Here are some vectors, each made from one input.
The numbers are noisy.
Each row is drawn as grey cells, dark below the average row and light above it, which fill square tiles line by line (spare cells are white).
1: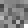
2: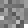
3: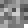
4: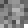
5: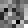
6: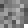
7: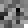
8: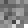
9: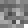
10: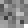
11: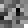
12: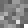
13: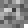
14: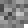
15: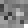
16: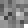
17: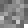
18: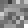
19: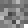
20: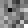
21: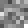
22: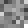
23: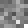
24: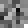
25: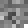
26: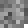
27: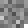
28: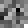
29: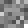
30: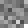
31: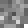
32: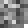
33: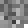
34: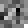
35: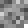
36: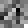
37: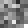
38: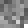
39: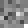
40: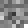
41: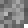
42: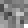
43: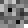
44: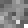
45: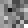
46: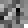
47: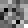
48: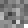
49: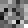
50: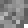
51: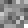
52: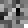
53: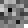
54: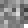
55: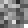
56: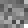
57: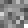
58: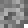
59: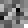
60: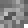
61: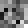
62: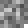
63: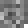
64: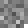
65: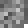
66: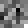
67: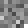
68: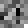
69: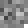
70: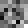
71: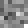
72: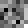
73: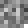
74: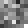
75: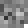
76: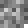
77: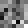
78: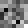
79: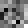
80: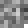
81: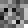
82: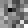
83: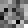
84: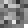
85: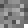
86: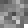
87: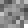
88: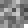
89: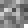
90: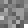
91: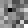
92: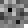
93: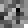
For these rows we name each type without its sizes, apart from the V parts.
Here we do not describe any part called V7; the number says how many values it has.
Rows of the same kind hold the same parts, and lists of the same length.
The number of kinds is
2.
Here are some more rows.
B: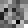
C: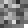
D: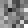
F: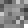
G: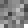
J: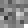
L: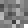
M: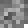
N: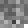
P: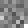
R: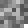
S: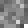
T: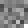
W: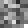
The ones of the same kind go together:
B, C, D, W
F, G, J, L, M, N, P, R, S, T

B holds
a label.
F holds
a point on a line and a value of V7.
